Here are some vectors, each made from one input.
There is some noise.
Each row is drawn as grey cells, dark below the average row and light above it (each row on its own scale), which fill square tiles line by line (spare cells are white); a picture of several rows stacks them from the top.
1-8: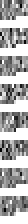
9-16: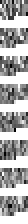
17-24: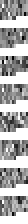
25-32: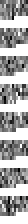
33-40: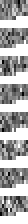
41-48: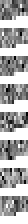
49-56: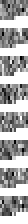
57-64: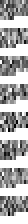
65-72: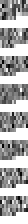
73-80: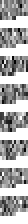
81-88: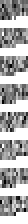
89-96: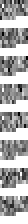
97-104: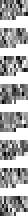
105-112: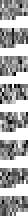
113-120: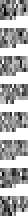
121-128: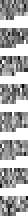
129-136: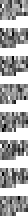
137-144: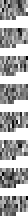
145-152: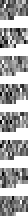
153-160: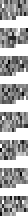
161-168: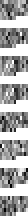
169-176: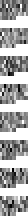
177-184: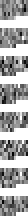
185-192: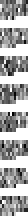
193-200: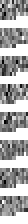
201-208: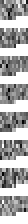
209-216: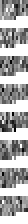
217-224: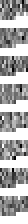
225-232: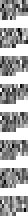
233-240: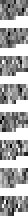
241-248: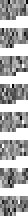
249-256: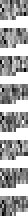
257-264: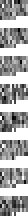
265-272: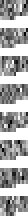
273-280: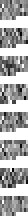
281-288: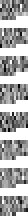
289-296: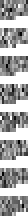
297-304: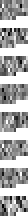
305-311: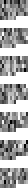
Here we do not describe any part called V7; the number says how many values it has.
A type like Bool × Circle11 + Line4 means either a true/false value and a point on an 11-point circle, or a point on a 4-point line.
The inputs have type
List2(Bool × V7).
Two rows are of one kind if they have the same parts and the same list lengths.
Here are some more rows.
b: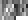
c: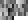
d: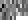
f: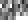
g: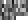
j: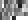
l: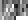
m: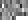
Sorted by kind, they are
b, l
c, d, f, g
j, m

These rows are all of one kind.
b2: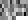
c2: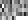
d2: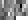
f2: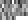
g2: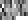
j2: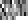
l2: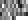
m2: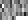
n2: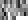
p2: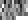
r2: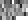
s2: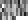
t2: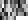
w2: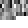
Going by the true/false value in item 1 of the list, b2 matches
d2, l2, n2 and t2.
